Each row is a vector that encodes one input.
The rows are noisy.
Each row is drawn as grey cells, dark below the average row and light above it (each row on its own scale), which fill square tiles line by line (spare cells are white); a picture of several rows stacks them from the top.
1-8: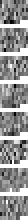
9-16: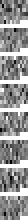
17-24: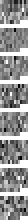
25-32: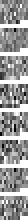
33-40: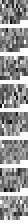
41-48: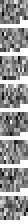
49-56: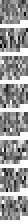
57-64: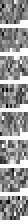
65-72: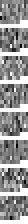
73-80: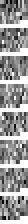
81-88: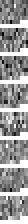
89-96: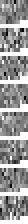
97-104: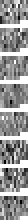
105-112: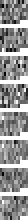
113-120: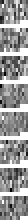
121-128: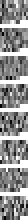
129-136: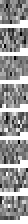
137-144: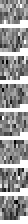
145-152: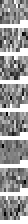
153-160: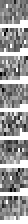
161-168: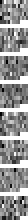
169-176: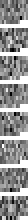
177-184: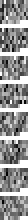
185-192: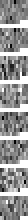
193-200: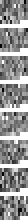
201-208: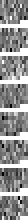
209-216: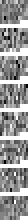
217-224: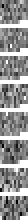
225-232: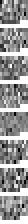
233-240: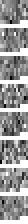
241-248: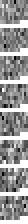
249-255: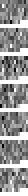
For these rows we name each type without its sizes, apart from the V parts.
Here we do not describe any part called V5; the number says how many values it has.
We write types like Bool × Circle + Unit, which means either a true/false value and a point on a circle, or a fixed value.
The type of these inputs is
(Bool × Circle + V5) × Tree.
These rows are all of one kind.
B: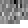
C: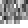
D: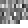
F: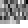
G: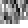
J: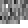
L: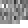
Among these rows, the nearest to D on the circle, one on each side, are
B and F.
